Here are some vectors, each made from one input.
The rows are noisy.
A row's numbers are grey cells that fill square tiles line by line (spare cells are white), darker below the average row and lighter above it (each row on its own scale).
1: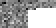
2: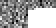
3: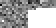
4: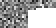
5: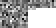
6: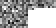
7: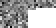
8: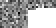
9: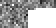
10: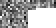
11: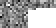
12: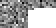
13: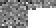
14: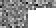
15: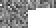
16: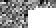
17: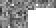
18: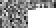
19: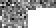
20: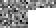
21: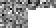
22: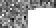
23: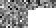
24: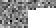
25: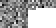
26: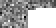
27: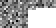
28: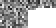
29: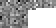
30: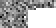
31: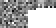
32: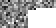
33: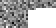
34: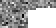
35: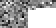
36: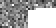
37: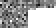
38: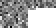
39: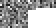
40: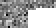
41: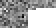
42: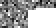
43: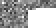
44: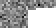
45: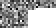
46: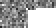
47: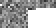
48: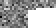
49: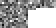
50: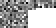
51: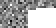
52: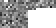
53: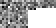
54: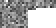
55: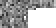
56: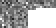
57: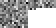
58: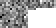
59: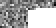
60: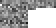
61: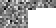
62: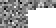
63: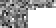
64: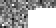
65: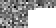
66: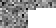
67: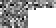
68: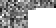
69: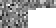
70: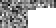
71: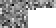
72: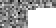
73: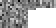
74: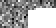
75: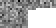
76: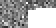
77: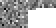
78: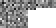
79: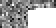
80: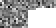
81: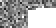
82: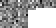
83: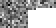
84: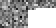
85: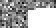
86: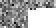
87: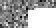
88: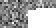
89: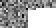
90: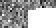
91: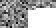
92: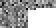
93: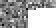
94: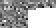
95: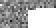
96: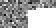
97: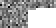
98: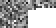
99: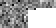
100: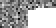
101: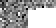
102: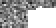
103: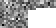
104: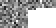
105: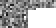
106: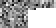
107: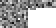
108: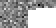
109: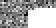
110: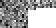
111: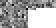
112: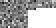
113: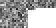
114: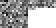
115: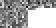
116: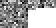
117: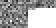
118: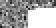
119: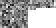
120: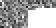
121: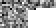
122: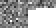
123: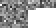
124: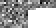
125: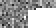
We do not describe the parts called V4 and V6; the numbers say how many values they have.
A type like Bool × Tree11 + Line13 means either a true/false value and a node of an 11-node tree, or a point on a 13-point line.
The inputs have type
(Bool × Circle8 + V4) × V6.
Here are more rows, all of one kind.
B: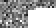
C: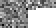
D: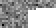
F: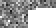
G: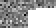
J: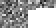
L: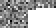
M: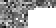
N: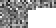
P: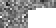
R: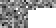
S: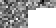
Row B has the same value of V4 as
G, N and R.
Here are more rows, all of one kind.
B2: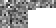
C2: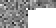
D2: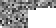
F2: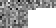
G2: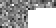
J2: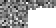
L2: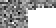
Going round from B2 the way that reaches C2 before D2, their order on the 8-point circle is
B2, L2, C2, G2, F2, J2, D2.
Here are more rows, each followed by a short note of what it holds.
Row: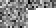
a point on an 8-point circle, a true/false value and a value of V6
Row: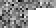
a point on an 8-point circle, a true/false value and a value of V6
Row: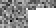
a point on an 8-point circle, a true/false value and a value of V6
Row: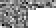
a value of V4 and a value of V6
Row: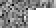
a point on an 8-point circle, a true/false value and a value of V6
